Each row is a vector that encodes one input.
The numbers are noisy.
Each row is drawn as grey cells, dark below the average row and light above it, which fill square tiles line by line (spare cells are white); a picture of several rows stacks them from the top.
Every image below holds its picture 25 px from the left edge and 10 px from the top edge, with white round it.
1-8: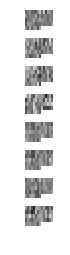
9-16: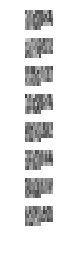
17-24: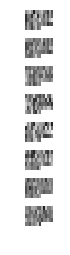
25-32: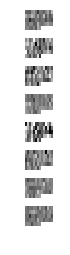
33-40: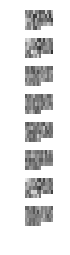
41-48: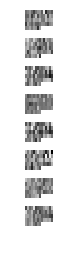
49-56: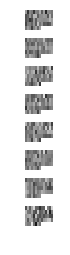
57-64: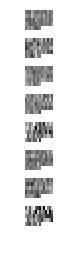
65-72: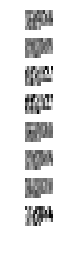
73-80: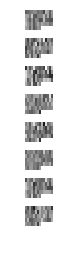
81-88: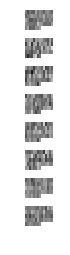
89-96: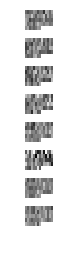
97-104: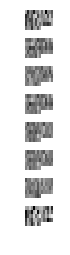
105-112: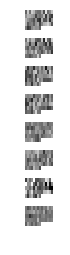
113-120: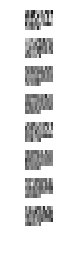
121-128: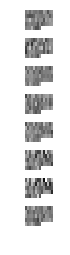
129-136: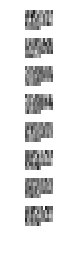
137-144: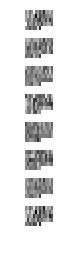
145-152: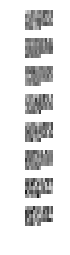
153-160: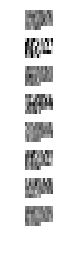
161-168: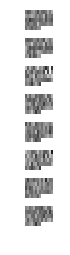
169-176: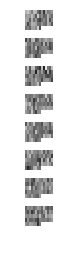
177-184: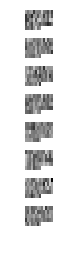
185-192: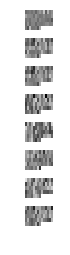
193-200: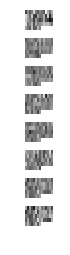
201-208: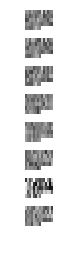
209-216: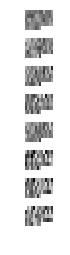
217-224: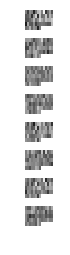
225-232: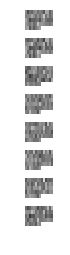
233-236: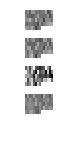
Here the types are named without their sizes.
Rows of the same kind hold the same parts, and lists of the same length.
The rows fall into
4 kinds.
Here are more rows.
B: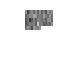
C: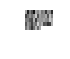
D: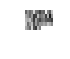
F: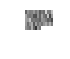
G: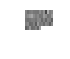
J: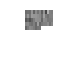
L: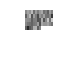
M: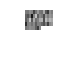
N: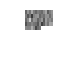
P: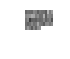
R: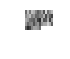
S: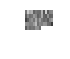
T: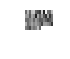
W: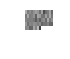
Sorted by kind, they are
B, G, J, M, N, P
C, D, F
L, R
S, T, W

